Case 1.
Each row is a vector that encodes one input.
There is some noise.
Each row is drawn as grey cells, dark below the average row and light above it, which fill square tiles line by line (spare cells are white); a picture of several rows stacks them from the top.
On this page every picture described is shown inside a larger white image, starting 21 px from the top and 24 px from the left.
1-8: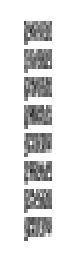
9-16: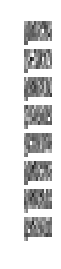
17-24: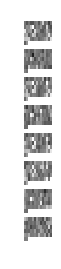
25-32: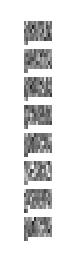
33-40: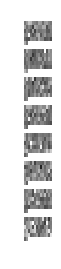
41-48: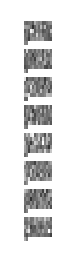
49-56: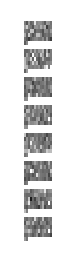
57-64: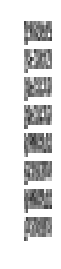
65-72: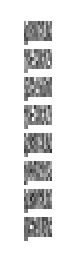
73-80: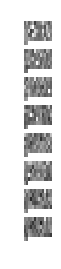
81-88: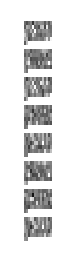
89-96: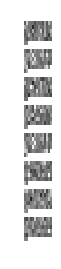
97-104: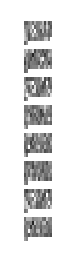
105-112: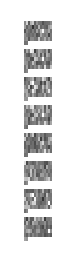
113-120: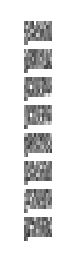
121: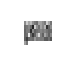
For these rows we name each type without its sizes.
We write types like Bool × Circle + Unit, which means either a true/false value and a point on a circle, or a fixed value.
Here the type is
Bool × Bool × Bool × Bool.
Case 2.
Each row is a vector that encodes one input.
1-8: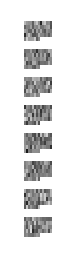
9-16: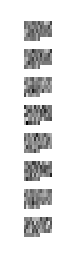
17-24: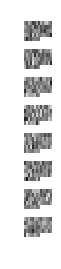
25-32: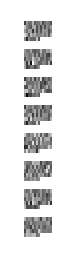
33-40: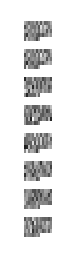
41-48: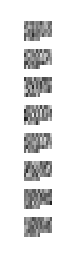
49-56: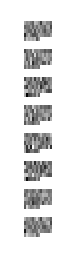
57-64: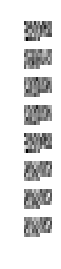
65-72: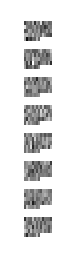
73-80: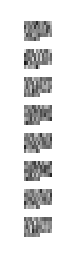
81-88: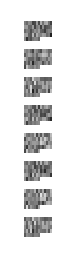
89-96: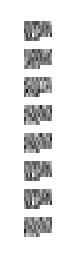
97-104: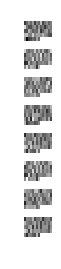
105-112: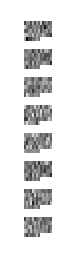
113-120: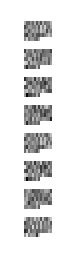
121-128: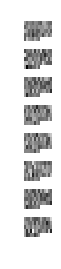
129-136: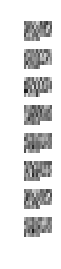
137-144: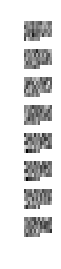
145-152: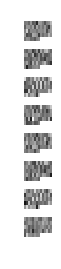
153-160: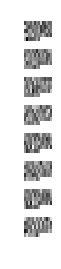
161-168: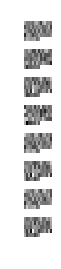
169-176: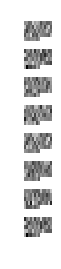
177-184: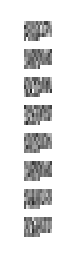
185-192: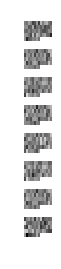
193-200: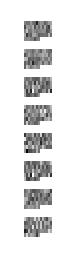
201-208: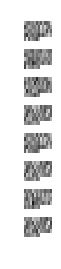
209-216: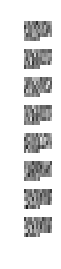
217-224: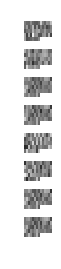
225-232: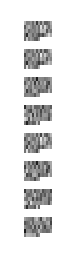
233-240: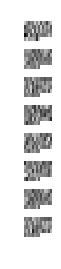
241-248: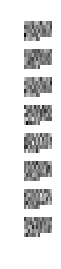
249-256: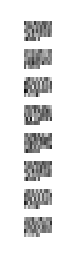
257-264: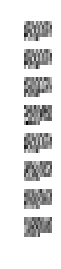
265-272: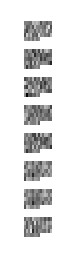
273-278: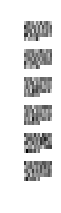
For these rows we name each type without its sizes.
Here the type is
Line × Line.
